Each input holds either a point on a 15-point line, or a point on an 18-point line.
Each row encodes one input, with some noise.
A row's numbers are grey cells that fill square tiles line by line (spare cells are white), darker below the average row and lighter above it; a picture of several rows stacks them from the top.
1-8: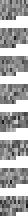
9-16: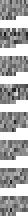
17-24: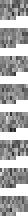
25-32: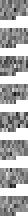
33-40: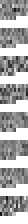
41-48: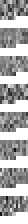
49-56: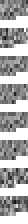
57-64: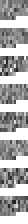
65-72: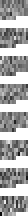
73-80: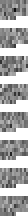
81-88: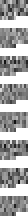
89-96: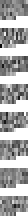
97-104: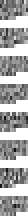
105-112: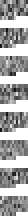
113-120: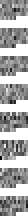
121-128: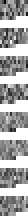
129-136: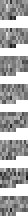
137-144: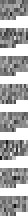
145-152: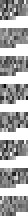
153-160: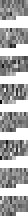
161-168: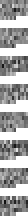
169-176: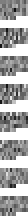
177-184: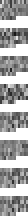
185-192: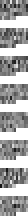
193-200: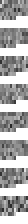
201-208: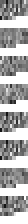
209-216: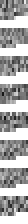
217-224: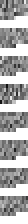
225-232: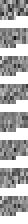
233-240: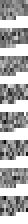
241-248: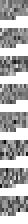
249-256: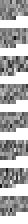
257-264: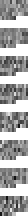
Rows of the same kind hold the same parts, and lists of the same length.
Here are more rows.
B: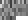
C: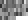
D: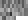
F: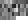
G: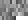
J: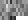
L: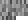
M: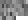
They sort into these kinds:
B, D, G, J, L, M
C, F

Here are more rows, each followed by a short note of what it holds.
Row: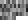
a point on an 18-point line
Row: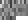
a point on a 15-point line
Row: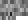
a point on a 15-point line
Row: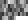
a point on an 18-point line
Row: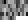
a point on an 18-point line
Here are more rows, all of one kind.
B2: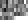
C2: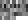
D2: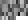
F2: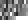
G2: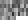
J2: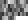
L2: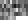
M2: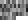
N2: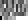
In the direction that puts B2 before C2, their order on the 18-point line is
N2, F2, B2, M2, C2, L2, G2, D2, J2.
